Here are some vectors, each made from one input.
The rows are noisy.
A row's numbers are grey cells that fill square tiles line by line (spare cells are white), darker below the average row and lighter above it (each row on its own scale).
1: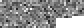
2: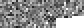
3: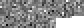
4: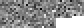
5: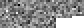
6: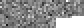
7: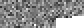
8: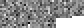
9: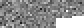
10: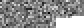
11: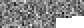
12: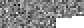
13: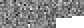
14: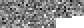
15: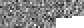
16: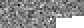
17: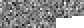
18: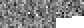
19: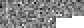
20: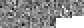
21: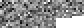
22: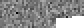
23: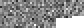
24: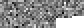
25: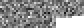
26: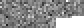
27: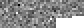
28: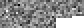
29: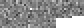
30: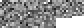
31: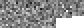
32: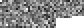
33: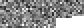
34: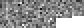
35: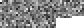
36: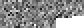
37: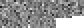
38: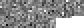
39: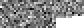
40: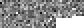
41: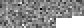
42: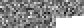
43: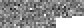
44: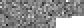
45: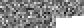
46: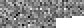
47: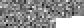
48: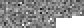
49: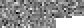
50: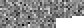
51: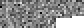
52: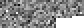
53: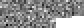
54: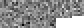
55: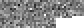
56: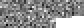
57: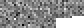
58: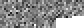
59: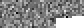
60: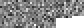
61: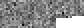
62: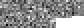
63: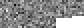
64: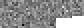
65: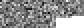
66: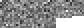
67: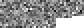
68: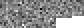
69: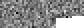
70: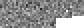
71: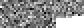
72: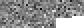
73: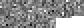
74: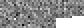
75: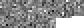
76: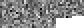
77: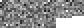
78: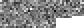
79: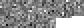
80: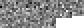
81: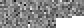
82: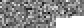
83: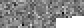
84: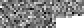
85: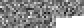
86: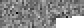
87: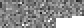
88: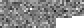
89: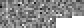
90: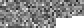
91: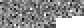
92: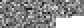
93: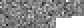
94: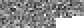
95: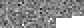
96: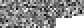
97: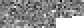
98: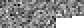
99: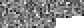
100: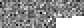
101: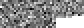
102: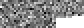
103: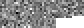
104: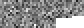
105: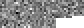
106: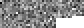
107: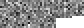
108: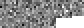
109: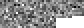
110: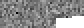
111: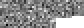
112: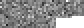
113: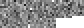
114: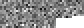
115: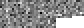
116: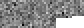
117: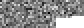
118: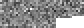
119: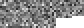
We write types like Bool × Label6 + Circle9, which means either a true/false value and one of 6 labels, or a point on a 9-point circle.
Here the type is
Label7 × Line8 × Line9 + Line6.
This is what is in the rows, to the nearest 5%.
About 75% of them hold one of 7 labels, a point on an 8-point line and a point on a 9-point line. The rest hold a point on a 6-point line.
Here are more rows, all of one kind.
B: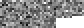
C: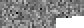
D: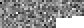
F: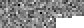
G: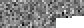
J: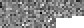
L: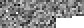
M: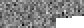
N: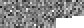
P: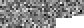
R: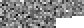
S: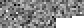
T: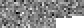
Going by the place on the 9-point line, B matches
G, L and S.
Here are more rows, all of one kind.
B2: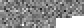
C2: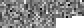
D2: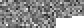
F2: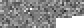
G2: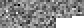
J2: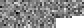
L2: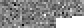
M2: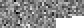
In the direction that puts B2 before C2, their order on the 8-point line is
B2, M2, J2, D2, C2, G2, L2, F2.
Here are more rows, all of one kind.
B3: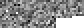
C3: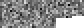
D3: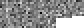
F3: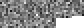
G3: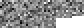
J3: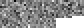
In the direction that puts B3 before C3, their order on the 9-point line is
D3, B3, C3, G3, J3, F3.
